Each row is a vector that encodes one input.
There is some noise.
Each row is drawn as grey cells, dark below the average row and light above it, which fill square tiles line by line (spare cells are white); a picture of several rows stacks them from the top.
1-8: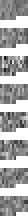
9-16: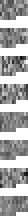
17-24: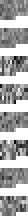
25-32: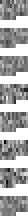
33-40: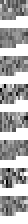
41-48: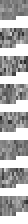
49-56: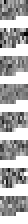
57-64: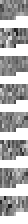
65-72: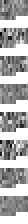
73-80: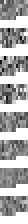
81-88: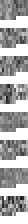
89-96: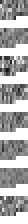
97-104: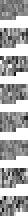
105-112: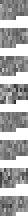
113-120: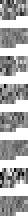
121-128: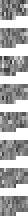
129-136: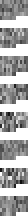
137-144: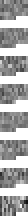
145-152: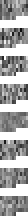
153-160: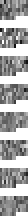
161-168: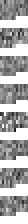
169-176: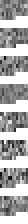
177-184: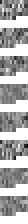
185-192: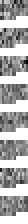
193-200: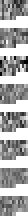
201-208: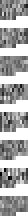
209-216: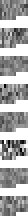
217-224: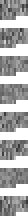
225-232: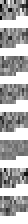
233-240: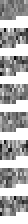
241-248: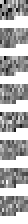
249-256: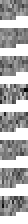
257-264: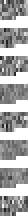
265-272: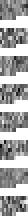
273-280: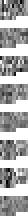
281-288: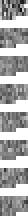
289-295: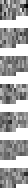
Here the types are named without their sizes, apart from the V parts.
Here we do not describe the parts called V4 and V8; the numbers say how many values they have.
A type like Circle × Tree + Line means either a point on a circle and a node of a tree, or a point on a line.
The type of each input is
Bool × (Unit + V4 × V8) + Line.
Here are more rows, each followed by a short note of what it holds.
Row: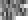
a true/false value, a value of V4 and a value of V8
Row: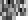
a point on a line
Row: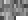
a point on a line
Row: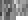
a point on a line
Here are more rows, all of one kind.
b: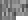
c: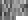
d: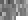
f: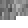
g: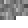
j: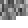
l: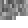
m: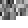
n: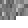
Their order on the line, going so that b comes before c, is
n, g, f, d, l, b, m, c, j.
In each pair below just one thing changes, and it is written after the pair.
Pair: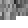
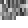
the value of V8
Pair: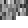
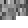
the true/false value
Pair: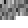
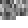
the true/false value
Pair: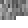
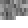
the value of V4
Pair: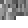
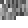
the value of V8
